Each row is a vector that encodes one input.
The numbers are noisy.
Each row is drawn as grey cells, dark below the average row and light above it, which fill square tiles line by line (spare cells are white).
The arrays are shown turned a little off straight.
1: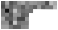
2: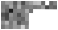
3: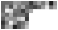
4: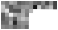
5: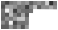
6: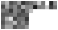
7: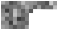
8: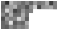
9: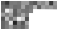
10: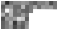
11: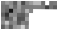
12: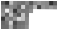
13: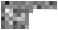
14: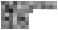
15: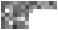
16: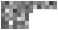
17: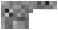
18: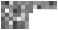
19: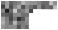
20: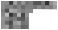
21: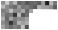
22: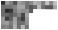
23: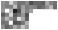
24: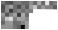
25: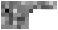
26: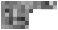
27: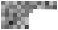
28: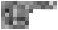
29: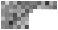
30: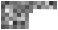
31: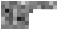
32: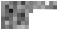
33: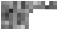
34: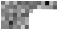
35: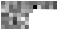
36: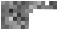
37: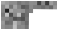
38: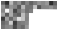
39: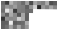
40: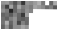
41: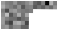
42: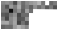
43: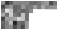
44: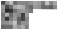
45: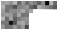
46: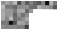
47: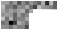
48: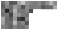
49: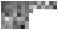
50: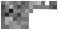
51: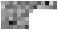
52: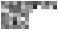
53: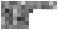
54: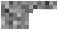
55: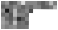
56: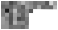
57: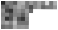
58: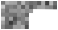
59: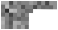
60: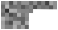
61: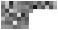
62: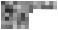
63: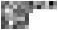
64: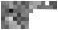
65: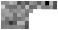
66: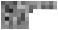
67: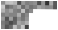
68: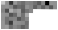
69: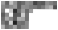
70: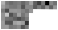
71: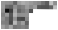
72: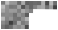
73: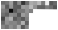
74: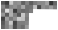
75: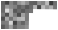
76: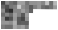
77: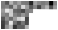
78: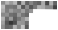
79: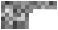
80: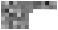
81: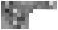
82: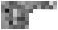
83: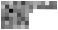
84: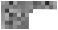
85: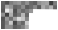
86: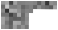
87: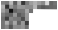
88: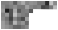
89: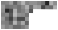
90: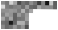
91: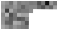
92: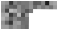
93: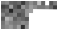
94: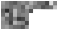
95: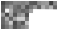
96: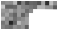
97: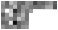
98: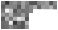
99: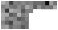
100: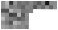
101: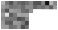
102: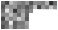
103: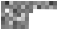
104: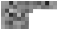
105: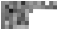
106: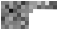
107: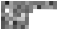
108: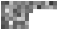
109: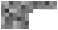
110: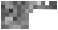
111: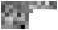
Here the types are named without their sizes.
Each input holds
a point on each of two circles and a true/false value.
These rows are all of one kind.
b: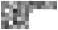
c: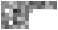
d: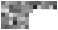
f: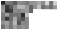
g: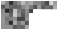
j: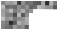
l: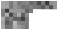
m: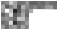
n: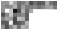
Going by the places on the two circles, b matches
c and n.
